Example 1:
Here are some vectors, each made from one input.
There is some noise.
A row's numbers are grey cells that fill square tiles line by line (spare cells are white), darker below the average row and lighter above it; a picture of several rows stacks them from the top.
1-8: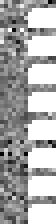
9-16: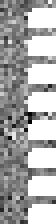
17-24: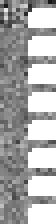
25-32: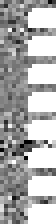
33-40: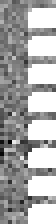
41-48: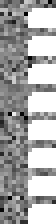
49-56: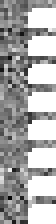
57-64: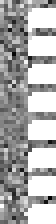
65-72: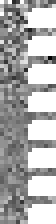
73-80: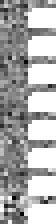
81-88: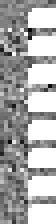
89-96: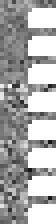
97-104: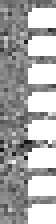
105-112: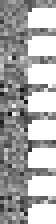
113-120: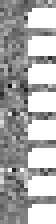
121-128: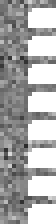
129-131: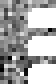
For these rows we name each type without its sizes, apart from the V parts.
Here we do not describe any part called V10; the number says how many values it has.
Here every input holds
either a label, or a true/false value and a value of V10.
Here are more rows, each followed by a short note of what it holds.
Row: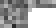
a true/false value and a value of V10
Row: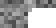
a true/false value and a value of V10
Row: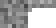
a label
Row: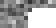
a true/false value and a value of V10
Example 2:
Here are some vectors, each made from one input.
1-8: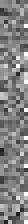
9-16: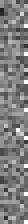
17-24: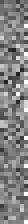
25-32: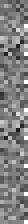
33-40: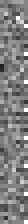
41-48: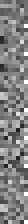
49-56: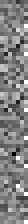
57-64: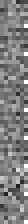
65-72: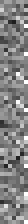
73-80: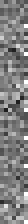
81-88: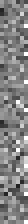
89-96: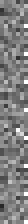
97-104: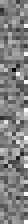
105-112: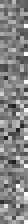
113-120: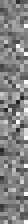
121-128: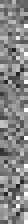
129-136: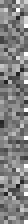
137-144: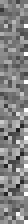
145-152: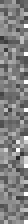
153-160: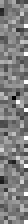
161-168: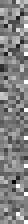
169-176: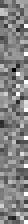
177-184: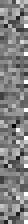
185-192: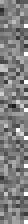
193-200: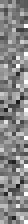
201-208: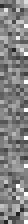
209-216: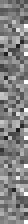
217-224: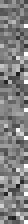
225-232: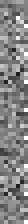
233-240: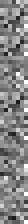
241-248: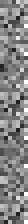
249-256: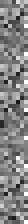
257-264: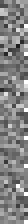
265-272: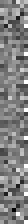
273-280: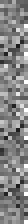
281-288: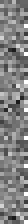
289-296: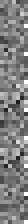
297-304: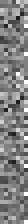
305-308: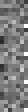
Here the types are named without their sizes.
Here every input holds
either a point on each of two circles, or three true/false values.
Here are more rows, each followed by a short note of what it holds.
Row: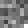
a point on each of two circles
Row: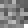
a point on each of two circles
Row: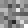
three true/false values
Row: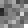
a point on each of two circles
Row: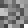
three true/false values
